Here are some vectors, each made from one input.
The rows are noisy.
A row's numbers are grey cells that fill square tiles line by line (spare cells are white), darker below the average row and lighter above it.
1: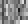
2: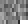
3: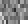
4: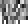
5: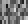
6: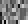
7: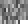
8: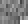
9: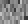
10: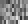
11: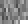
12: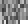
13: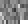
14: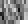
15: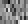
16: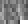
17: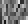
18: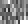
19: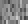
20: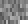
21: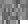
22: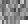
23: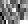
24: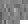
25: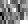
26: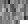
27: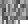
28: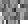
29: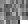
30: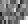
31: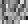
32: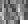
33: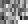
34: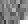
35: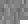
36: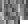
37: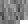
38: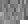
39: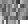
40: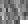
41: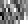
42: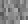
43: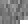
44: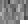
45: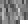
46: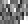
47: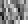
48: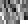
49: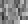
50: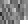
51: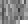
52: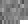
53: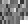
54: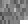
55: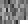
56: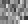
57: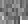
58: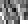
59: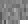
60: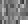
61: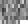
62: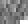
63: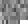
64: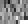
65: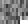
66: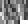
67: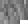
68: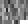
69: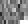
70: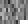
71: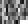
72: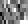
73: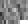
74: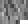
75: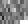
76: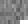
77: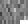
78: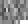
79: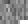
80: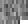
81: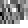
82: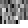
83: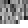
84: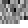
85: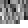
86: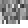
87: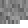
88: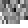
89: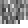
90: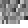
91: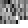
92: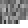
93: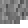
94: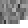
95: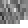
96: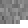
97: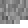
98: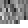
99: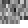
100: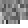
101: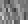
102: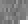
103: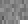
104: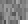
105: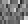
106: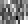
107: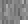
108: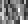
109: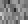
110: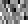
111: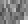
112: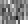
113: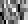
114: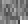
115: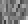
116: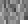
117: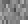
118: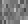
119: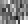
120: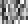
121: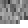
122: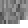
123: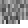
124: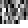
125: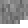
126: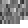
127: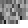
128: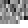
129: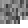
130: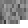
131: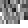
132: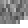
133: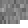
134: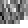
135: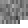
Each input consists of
a point on a 6-point line, together with either a point on a 9-point circle, or a point on a 6-point line.
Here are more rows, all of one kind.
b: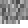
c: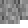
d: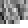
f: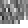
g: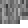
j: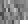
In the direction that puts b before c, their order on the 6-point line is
g, f, j, d, b, c.
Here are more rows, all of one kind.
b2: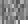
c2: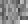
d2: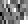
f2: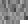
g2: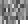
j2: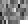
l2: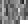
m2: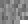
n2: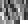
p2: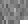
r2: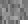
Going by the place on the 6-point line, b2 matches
c2, d2, g2 and j2.
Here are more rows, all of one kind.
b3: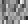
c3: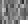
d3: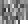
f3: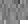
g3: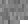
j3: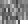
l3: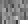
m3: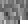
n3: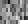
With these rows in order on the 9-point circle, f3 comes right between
l3 and m3.
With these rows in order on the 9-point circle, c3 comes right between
j3 and l3.
